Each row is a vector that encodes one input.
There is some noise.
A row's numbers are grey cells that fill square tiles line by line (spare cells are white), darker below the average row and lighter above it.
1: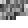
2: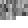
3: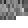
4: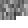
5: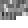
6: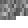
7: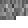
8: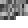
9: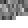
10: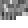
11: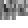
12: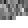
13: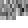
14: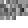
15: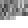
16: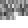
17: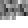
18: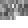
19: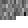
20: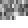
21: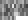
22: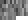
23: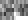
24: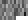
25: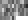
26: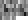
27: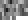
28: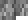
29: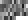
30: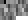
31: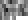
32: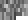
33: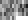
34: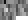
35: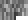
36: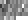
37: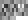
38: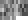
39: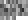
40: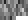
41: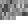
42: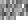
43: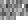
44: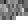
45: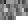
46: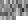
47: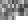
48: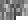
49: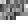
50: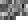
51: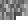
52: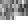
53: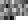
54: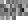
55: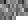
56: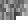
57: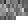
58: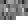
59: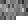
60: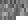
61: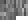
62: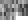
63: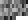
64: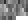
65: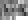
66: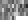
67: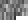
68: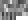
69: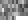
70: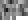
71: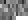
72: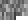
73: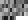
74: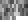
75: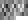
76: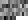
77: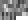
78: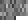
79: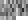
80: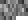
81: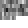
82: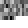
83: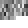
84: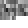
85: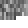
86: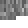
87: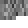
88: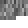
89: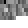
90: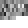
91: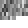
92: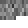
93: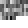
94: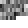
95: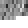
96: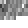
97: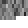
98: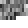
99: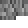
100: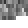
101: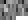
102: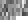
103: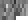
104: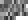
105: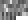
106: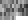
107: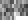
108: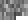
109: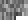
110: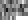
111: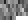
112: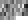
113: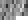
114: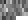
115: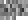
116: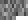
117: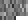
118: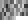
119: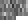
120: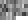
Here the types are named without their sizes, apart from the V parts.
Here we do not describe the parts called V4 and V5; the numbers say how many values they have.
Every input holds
a true/false value and a value of V4, together with either a fixed value, or a label and a value of V5.
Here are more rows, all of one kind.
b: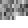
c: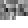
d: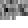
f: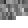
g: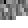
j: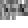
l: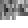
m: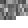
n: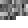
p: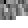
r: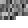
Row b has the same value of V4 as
c, d, j and l.
